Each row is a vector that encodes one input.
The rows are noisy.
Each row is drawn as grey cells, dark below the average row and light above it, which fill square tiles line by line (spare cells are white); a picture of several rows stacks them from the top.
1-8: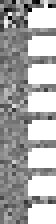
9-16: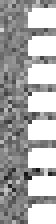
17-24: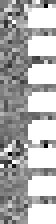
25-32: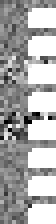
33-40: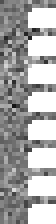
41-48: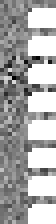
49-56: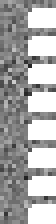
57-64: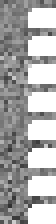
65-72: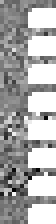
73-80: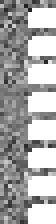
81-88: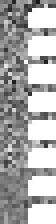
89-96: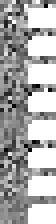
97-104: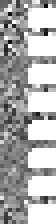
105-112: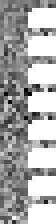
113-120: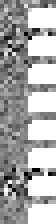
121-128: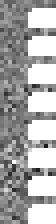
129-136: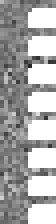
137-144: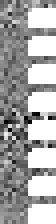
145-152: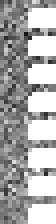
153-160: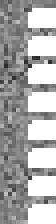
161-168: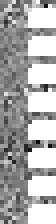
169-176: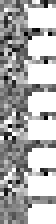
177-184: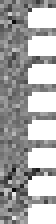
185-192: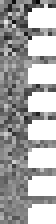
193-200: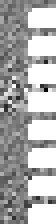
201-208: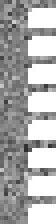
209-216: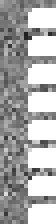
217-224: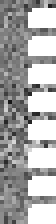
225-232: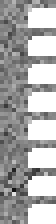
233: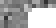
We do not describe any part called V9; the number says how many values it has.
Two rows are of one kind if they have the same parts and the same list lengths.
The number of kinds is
2.
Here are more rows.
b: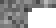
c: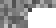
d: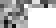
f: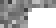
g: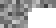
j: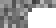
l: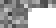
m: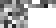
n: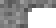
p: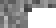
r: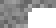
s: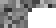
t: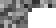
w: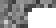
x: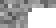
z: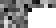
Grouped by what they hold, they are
b, f, g, l, m, n, p, w, z
c, d, j, r, s, t, x

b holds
a point on an 11-point line and a value of V9.
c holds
a point on an 11-point line and three true/false values.
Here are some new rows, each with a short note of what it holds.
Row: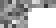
a point on an 11-point line and a value of V9
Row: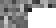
a point on an 11-point line and a value of V9
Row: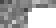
a point on an 11-point line and a value of V9
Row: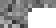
a point on an 11-point line and three true/false values
